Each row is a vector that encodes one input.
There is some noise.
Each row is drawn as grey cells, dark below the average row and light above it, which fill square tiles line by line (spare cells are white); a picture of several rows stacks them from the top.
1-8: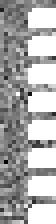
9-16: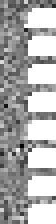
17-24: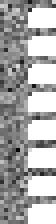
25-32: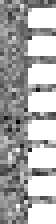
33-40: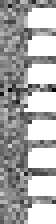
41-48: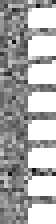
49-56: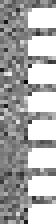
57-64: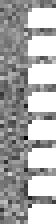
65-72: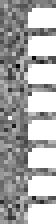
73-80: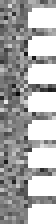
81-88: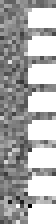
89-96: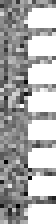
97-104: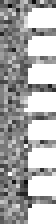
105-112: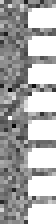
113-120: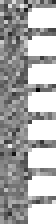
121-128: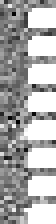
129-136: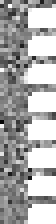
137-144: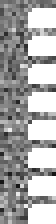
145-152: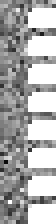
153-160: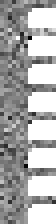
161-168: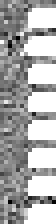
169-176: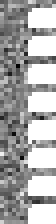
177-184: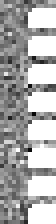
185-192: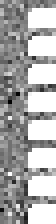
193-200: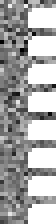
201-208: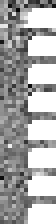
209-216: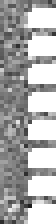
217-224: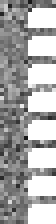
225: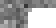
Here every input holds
either a point on a 9-point circle, or one of 11 labels and a point on a 7-point line, or four true/false values.
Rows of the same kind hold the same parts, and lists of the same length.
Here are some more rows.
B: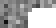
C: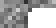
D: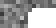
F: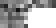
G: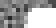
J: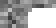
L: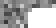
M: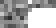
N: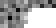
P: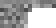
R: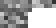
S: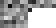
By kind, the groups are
B, J, L, M, S
C, D, G, N, P
F, R

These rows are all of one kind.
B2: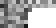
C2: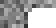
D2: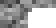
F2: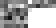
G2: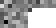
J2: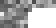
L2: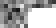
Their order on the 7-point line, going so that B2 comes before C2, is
B2, J2, D2, C2, F2, L2, G2.
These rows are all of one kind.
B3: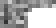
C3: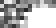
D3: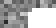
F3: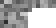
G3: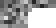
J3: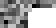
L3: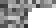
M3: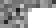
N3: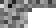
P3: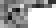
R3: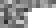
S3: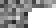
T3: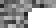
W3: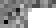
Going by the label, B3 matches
P3, R3 and S3.
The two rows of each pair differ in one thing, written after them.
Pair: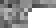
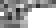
the place on the 7-point line
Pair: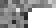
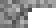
the place on the 7-point line
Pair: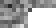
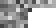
the place on the 7-point line
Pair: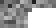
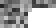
the label
